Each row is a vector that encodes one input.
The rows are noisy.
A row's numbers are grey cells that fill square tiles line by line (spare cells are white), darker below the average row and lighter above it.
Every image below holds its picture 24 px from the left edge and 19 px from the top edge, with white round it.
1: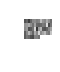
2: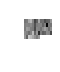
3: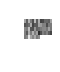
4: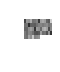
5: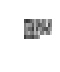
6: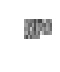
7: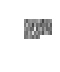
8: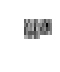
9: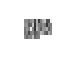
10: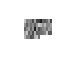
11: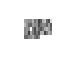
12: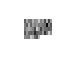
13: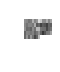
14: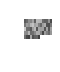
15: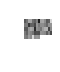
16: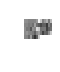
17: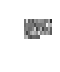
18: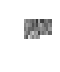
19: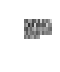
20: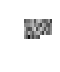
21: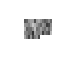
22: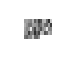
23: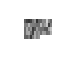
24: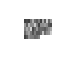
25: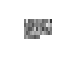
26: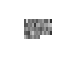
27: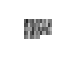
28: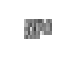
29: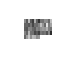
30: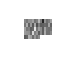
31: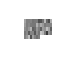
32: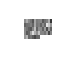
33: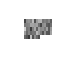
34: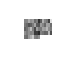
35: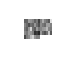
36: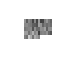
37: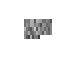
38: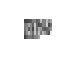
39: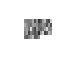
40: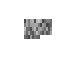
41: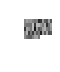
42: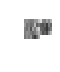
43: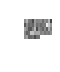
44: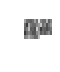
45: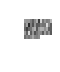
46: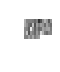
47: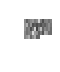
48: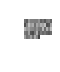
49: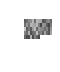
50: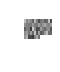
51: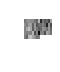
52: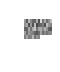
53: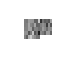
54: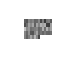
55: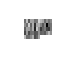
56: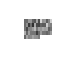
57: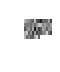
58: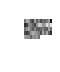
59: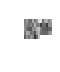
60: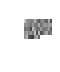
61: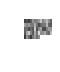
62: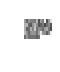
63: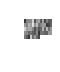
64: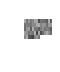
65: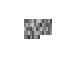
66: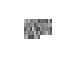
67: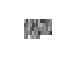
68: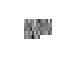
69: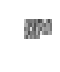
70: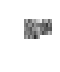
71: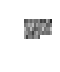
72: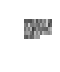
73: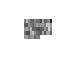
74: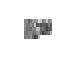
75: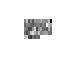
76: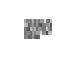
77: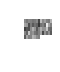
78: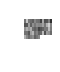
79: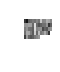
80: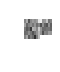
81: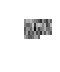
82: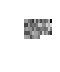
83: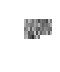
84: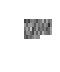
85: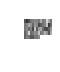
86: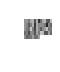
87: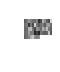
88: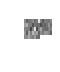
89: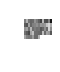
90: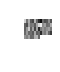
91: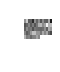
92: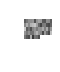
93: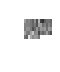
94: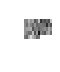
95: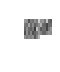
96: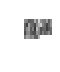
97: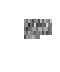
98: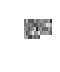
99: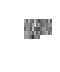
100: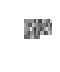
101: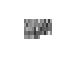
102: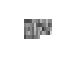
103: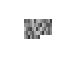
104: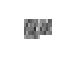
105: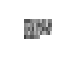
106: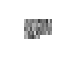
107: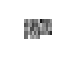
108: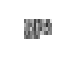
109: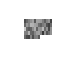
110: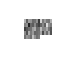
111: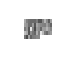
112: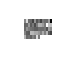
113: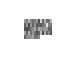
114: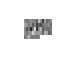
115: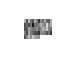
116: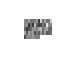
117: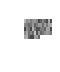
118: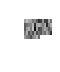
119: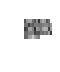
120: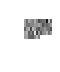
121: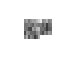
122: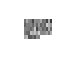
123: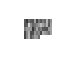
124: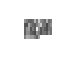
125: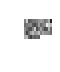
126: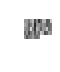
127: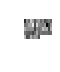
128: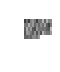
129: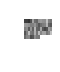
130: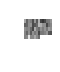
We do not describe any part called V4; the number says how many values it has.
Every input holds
one of 8 labels, together with either a point on a 6-point line, or a value of V4.
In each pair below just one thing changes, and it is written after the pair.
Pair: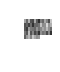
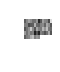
the value of V4
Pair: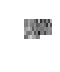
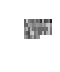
the label
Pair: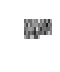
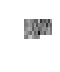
the label
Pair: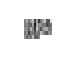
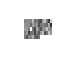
the value of V4
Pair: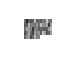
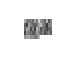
the label
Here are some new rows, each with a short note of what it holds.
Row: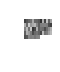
one of 8 labels and a value of V4
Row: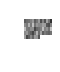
one of 8 labels and a value of V4
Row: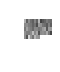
one of 8 labels and a value of V4
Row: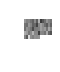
one of 8 labels and a value of V4
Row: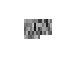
one of 8 labels and a value of V4
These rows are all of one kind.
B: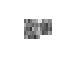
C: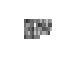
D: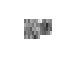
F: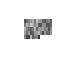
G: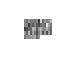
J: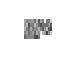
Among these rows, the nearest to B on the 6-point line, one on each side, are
F and G.
